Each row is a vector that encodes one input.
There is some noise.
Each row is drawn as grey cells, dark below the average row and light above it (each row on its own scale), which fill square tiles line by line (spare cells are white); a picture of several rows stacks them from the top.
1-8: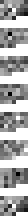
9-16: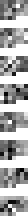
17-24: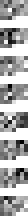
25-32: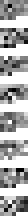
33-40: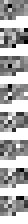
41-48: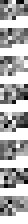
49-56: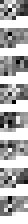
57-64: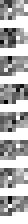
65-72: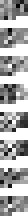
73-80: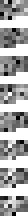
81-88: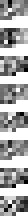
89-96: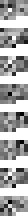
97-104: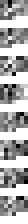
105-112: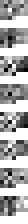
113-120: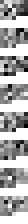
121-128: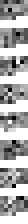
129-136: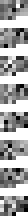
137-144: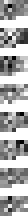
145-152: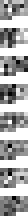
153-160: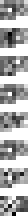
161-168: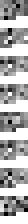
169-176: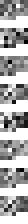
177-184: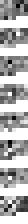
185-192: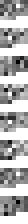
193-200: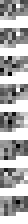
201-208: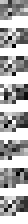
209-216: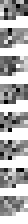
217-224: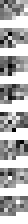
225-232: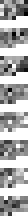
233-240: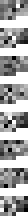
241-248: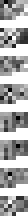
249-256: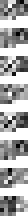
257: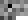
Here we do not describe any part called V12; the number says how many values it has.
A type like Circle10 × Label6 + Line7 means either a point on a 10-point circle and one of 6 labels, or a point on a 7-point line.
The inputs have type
Bool × (Circle10 + V12).
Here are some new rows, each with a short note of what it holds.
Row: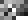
a point on a 10-point circle and a true/false value
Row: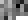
a point on a 10-point circle and a true/false value
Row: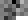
a point on a 10-point circle and a true/false value
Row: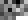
a point on a 10-point circle and a true/false value
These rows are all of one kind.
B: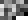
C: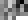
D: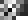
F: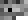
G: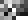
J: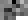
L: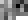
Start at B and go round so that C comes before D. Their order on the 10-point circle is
B, J, L, C, F, D, G.
